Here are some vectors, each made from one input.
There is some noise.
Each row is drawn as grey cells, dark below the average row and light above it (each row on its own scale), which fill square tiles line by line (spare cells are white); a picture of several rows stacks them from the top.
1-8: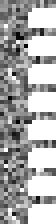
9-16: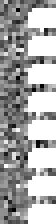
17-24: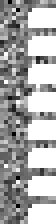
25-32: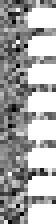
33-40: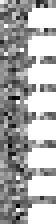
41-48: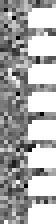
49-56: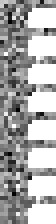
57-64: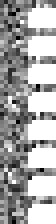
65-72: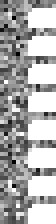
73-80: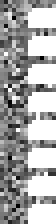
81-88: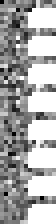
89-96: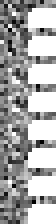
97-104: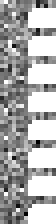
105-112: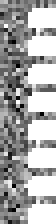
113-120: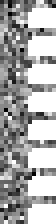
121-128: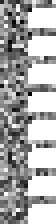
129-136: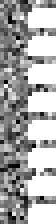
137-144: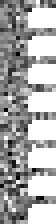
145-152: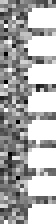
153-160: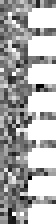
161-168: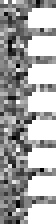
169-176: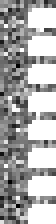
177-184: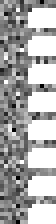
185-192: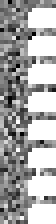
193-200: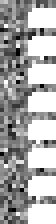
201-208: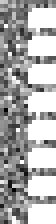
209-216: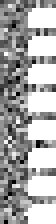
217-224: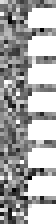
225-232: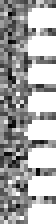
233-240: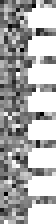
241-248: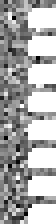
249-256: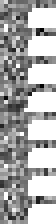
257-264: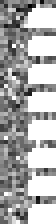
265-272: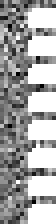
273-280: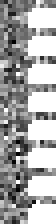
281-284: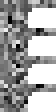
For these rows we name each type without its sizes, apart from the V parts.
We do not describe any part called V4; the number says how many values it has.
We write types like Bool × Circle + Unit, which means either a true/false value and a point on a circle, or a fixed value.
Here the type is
Line + List(V4) × Tree.
